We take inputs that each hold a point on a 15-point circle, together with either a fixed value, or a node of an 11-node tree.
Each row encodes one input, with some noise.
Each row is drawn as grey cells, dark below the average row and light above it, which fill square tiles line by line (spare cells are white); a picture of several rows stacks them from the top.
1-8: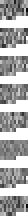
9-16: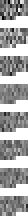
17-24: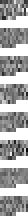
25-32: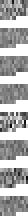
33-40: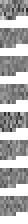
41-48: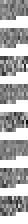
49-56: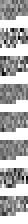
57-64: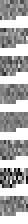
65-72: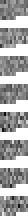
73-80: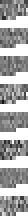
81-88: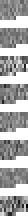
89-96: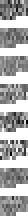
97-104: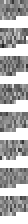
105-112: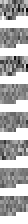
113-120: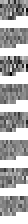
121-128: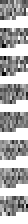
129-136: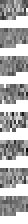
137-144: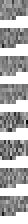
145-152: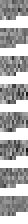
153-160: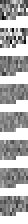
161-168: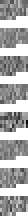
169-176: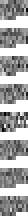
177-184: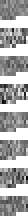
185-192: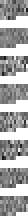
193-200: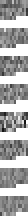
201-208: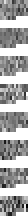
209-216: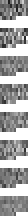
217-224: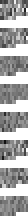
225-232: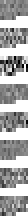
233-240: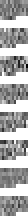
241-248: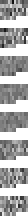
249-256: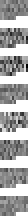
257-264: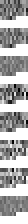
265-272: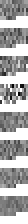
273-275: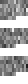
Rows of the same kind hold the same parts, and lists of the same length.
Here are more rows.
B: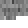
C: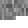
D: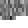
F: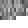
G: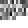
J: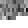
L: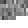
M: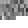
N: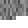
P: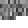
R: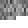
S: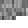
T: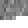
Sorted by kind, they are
B, D, J, L, N, P, S
C, F, G, M, R, T

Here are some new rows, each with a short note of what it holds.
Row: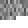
a point on a 15-point circle and a node of an 11-node tree
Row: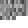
a point on a 15-point circle and a node of an 11-node tree
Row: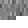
a point on a 15-point circle
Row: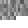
a point on a 15-point circle and a node of an 11-node tree
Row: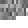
a point on a 15-point circle
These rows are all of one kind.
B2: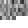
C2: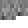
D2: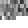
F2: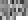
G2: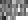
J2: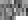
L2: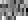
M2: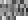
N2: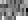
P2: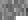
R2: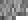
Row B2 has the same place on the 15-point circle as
C2 and R2.
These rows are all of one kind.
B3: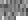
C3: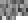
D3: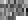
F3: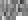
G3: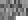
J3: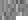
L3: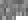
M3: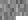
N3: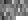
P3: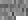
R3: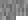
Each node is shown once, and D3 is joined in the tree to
R3.
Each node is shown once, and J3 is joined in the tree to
G3, L3, M3, P3 and R3.
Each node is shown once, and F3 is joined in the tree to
G3.
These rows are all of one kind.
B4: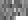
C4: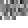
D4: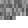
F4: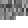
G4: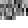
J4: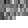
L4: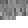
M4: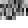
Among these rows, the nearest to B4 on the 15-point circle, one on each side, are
F4 and G4.
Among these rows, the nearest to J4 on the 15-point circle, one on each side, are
L4 and M4.
